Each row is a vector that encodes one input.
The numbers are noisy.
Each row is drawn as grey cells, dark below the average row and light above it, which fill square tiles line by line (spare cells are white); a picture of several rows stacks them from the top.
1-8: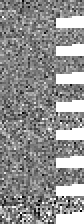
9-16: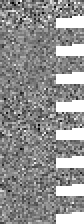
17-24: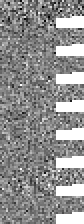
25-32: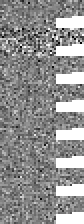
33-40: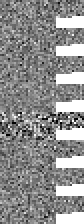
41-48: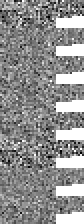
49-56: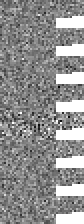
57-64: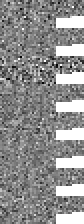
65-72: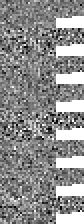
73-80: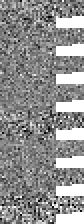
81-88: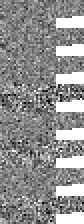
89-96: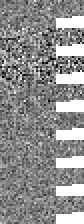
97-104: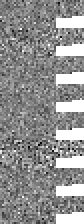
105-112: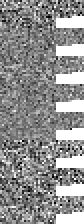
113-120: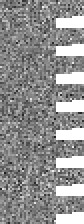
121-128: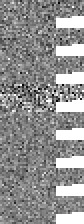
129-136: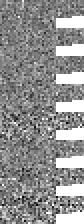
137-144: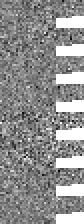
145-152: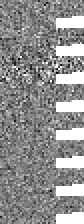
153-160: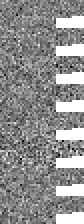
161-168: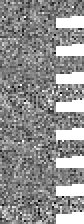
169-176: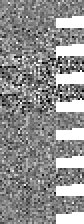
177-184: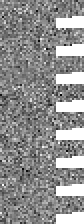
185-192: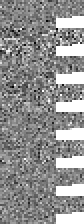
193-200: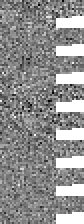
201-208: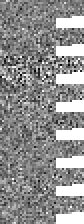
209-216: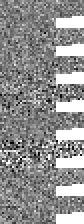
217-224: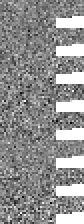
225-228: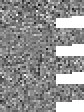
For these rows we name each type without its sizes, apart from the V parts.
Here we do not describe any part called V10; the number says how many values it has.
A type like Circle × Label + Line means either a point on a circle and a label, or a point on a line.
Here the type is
List(Circle) × V10.
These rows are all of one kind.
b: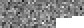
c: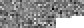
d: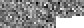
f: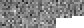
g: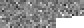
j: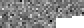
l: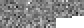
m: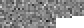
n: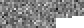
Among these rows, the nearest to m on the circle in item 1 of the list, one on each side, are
d and g.
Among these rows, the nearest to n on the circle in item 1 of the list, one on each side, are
f and j.
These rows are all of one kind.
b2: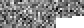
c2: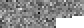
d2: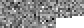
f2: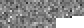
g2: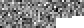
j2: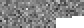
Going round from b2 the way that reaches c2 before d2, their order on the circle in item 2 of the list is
b2, c2, j2, f2, g2, d2.
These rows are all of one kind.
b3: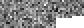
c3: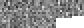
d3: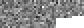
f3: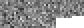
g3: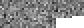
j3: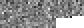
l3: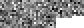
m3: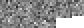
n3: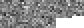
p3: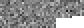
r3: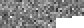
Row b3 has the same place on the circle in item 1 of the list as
j3, m3 and r3.
